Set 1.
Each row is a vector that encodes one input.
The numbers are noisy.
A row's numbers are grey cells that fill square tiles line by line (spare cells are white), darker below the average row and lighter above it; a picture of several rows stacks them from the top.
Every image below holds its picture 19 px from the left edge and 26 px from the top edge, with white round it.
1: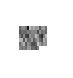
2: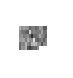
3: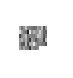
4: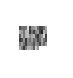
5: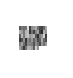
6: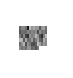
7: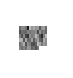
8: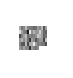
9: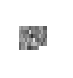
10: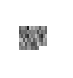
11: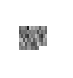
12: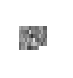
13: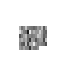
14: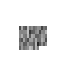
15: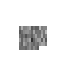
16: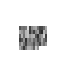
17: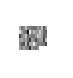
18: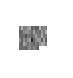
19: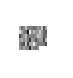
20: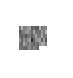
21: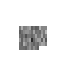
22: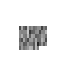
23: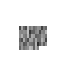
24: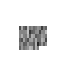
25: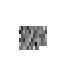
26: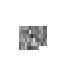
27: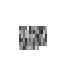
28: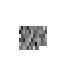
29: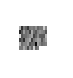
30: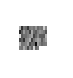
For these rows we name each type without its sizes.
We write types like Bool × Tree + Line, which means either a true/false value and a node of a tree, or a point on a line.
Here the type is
Tree.
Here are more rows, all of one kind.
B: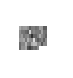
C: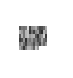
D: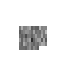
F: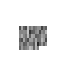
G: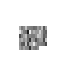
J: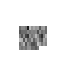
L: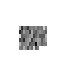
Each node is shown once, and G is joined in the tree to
B.
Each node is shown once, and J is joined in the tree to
D and L.
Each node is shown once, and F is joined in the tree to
C and D.
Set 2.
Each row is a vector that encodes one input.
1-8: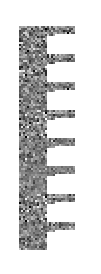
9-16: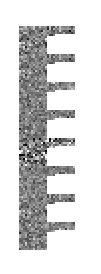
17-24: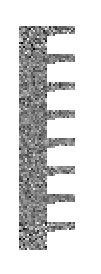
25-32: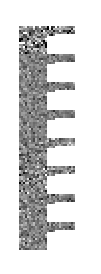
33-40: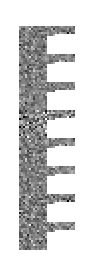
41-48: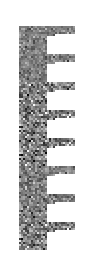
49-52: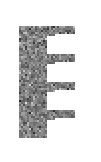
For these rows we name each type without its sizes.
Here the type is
Bool × Bool × Bool + Unit.
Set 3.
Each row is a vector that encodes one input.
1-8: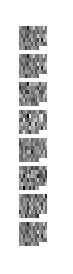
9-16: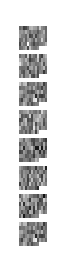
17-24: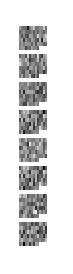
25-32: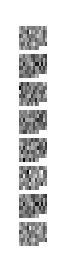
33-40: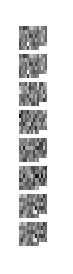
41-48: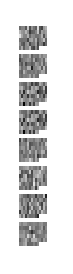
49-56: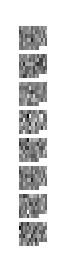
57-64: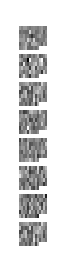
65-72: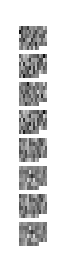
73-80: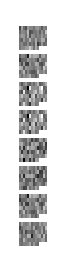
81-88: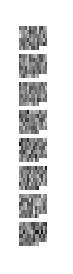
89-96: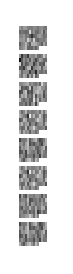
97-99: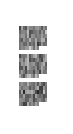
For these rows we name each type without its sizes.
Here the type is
Tree.
